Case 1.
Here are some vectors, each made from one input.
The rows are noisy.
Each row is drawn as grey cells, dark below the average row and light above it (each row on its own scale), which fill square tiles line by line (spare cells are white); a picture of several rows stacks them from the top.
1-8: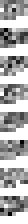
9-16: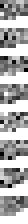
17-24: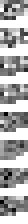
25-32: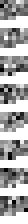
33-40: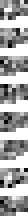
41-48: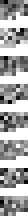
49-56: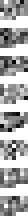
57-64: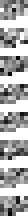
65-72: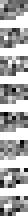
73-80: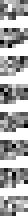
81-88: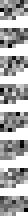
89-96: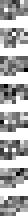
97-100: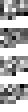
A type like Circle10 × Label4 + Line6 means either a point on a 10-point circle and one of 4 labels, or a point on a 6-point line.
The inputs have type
Bool × Bool × Bool × Label6 × Line5.
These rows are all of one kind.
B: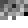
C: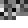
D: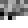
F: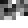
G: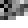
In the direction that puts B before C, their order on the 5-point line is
B, F, D, G, C.
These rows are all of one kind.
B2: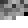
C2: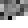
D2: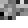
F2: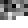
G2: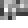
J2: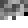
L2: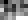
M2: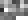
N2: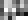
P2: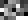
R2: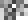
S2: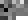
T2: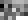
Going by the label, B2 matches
F2, J2 and L2.
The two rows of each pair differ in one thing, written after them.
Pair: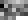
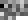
one of the three true/false values
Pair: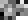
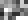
the place on the 5-point line
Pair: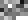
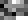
the label
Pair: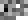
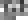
the place on the 5-point line
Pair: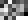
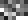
the place on the 5-point line
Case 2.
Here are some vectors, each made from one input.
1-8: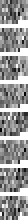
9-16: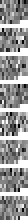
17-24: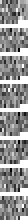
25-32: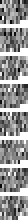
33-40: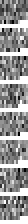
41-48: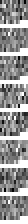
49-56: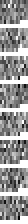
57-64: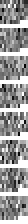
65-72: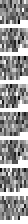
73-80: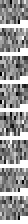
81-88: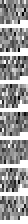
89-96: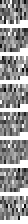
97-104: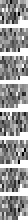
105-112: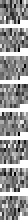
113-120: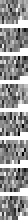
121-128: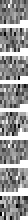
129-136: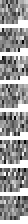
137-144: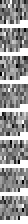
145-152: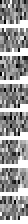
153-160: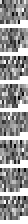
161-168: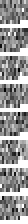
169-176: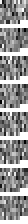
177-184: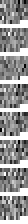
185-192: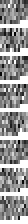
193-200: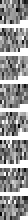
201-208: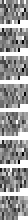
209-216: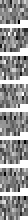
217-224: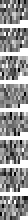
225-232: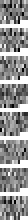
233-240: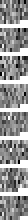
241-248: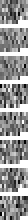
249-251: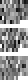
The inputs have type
Bool × Bool × Bool + List2(Line8).
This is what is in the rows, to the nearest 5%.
About 40% of them hold three true/false values. The rest are lists of up to two points on an 8-point line: a few of all rows are empty, 20% hold one and 35% two.
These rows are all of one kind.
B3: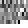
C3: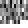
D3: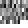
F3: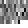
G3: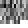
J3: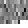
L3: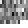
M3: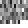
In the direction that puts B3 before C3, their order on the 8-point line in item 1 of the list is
J3, F3, B3, L3, M3, D3, C3, G3.
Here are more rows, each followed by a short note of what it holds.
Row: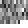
a list of two items
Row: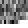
the empty list
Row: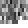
a list of one item
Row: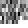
a list of one item
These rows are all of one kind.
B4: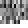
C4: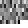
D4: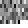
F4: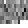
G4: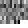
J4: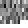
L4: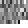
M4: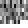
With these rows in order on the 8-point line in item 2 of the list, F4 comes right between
C4 and G4.
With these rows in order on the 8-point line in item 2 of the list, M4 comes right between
D4 and J4.
